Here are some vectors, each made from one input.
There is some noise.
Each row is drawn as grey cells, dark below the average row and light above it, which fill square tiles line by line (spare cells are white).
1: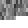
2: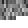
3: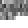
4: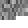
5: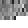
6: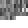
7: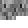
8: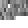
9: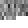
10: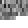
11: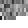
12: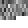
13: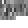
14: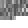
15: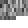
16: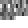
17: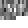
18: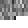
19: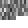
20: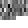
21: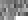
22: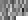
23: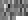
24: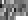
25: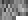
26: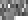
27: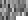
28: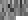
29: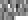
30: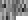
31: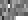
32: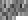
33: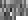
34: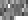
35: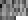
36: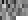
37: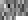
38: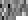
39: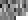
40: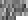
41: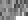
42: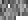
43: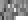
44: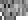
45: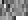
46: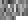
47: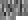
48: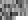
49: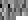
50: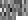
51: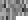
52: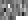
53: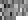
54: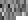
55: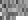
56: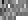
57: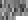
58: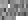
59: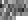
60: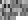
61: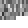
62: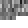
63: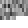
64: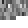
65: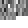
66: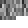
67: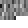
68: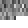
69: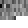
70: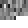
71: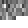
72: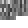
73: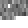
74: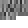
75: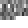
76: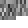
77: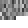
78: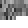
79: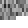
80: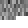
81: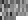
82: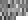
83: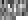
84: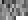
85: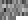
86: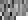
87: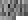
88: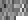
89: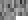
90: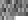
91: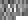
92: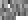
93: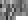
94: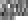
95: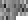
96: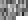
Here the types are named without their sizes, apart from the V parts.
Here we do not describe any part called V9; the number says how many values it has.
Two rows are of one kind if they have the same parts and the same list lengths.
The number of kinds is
2.
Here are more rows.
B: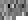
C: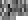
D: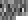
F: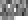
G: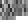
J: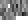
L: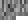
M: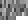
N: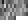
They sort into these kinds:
B, C, D, F, G, J, L, M
N

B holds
a point on a line and a node of a tree.
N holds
a point on a line and a value of V9.
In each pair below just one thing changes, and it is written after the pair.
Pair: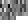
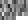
the node of the tree
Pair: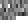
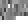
the node of the tree
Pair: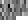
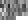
the node of the tree
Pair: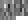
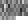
the node of the tree
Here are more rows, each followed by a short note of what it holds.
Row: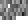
a point on a line and a node of a tree
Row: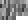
a point on a line and a node of a tree
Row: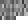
a point on a line and a value of V9
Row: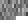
a point on a line and a node of a tree
